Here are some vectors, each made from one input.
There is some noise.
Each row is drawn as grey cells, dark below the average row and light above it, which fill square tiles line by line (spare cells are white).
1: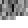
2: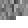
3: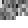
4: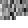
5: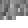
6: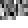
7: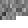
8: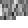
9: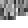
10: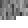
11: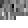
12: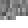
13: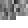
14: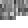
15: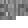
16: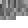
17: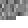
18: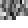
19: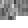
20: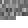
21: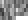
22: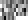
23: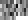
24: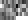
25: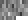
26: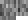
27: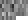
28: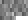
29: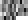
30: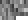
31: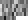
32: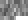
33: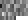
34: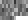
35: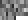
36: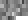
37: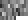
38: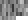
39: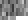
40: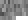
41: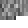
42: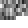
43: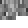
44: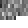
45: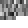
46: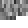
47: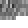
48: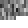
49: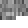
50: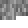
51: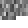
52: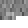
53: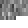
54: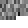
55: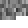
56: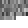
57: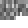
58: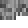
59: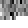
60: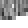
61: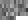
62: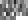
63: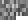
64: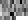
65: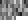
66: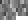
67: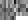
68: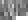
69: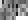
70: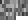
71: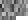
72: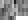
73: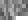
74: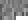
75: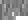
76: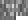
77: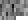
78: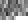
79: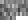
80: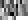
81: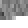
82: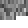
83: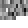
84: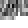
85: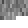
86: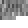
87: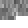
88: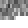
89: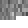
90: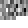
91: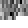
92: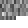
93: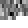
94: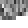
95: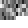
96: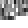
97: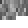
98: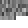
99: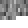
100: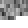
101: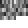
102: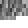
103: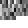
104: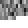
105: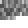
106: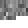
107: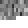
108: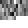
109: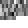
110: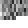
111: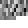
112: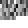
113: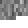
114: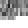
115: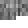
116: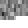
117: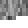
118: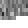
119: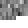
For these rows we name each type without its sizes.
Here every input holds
either a node of a tree, or a list of points on a line.
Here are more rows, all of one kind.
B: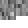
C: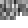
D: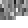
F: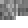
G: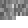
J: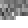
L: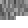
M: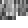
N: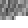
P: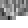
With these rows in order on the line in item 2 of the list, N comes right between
B and L.
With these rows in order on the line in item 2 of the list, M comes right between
F and G.
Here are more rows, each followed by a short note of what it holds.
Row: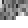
the empty list
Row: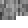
a list of two items
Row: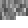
a list of two items
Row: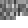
a list of two items
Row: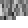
a node of a tree
